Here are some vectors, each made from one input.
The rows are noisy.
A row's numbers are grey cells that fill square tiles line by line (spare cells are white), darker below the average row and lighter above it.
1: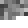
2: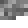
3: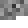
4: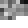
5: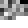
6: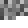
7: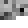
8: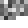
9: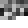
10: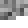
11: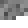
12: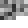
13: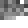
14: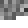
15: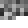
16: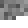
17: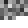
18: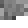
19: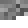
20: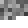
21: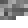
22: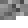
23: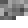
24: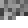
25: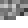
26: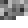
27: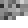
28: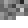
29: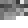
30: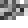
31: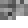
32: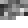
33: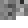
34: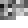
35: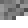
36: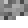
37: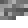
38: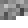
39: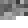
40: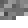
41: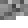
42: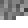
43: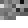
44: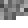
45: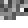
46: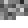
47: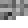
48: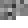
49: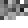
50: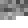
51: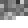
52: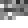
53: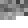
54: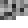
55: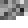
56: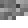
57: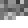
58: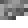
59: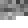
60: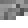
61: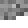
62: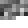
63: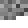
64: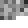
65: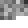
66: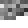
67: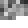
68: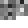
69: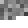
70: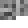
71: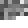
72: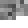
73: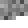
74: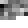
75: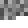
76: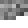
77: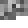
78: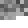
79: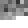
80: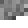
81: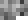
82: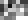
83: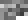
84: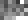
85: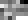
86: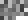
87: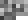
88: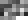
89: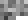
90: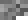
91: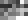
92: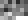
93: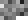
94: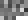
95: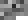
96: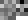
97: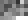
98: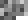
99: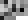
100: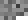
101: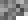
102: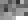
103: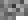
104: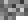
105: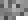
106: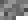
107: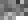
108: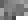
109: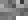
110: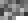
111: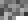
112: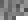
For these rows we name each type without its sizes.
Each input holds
either three true/false values, or a list of points on a line.
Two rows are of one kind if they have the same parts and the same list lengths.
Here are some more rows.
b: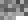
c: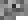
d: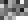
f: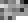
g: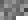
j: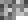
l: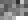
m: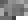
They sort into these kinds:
b, d, l
c
f, j
g, m

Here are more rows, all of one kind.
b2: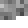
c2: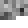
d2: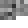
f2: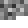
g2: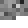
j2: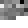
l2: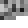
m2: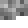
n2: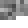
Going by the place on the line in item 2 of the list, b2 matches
c2, d2 and m2.
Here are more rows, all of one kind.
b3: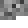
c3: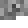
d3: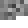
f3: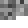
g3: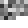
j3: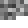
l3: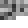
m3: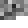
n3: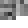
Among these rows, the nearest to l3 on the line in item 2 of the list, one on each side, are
c3 and f3.
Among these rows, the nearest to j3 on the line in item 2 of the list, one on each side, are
d3 and g3.
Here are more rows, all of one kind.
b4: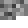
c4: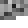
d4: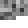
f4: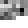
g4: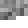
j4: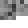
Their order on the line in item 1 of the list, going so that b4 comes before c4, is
b4, c4, j4, d4, g4, f4.
